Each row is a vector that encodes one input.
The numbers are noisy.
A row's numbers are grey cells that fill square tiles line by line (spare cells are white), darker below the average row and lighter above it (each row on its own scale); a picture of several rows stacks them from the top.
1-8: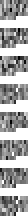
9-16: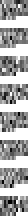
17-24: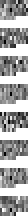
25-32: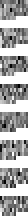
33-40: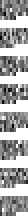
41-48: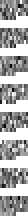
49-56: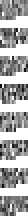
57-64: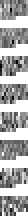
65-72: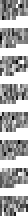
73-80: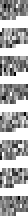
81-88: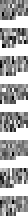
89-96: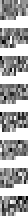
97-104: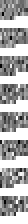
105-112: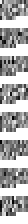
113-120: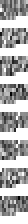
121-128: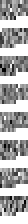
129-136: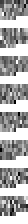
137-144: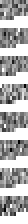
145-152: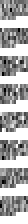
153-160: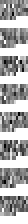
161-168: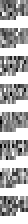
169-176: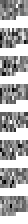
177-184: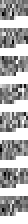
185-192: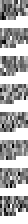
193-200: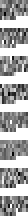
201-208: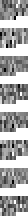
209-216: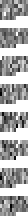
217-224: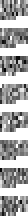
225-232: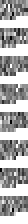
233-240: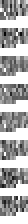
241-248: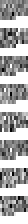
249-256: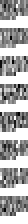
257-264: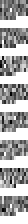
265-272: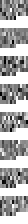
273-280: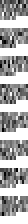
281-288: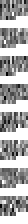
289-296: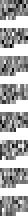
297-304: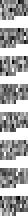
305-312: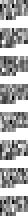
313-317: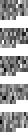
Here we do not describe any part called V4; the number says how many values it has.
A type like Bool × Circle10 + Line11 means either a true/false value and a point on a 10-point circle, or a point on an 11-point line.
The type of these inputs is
Line13 × (Line13 + V4) × V4.
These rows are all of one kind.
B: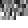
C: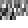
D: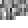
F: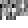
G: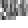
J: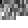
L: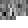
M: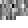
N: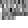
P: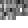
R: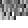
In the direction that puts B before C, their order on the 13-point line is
J, B, F, R, M, L, P, C, N, G, D.
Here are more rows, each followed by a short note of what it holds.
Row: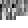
a point on a 13-point line and two values of V4
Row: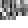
a point on each of two 13-point lines and a value of V4
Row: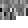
a point on each of two 13-point lines and a value of V4
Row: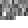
a point on each of two 13-point lines and a value of V4
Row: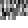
a point on a 13-point line and two values of V4
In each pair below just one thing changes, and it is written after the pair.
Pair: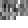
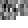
the place on one of the two 13-point lines
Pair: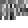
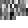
the place on one of the two 13-point lines
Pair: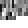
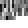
the place on one of the two 13-point lines
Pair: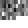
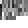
the value of V4
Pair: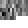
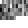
the value of V4
